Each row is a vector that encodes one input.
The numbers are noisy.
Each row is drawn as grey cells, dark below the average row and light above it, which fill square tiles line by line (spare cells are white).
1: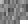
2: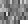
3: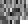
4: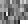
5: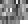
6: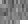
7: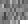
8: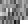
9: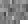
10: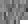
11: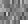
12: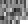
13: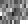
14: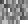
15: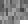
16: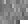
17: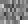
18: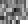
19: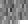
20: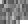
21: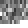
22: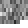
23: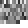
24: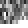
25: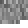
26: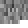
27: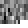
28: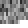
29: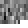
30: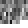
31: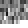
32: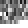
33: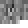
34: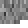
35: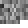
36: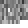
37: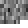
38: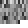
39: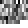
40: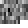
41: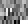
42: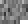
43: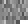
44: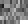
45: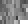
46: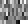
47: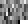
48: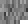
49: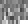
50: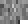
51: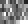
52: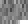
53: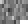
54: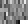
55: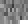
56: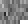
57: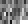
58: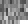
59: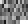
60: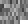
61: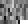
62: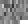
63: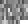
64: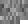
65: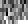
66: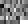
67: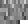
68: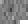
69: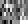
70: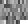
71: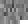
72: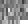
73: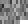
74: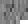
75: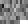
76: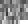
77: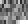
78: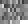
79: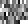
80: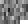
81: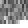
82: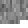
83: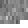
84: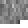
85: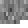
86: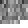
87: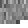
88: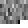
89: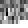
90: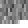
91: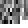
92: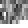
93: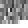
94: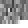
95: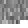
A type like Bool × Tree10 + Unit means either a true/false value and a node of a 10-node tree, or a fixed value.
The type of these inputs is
Bool × (Tree10 + Unit) + Circle6.
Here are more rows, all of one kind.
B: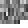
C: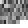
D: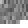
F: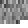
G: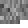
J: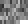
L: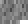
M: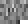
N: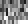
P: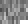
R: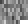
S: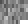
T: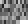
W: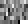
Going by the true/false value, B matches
C, D, L and T.
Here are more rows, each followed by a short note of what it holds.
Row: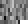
a true/false value
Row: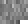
a node of a 10-node tree and a true/false value
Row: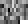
a node of a 10-node tree and a true/false value
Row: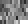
a true/false value
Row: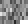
a point on a 6-point circle
